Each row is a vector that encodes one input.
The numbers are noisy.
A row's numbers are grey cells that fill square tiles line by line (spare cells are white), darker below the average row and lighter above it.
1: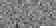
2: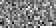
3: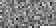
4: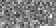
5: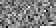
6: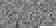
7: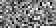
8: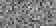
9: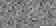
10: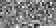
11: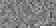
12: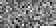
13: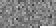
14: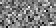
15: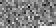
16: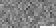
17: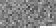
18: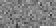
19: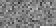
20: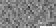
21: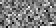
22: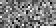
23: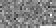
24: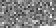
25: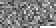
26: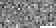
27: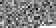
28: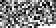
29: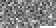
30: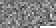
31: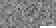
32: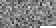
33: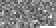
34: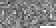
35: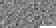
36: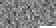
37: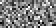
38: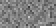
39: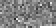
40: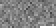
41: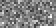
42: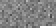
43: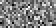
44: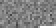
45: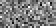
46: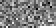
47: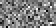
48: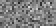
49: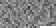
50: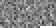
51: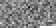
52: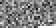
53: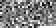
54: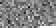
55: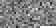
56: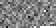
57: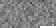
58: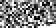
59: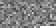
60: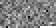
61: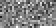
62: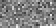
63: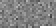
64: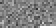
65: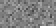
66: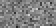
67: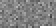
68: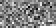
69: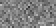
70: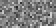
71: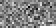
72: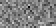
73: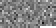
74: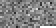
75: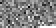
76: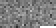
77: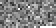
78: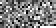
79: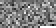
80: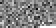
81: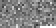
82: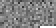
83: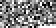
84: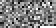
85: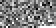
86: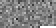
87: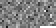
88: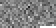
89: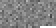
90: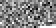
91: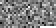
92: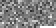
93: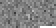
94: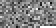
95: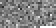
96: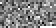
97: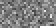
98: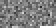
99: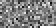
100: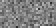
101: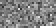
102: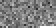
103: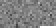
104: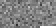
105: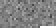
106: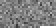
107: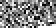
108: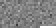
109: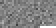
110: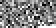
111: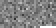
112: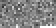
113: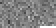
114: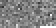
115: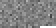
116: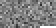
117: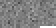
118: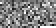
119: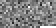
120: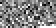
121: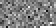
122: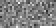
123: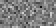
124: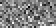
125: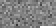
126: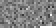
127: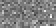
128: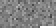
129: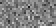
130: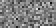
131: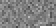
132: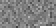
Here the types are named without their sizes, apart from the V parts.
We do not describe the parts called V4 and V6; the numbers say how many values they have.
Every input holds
either a fixed value, or a label, a value of V4 and a value of V6, or three true/false values.
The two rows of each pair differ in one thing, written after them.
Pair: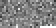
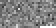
the value of V4
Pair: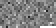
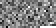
the value of V4
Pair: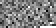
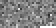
the label
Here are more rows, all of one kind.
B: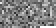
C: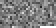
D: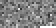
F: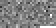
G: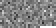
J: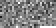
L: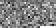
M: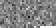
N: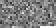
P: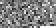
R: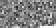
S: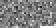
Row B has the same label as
C, N, R and S.
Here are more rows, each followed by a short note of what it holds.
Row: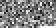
a label, a value of V4 and a value of V6
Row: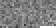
a fixed value
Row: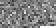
a label, a value of V4 and a value of V6
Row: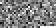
a label, a value of V4 and a value of V6
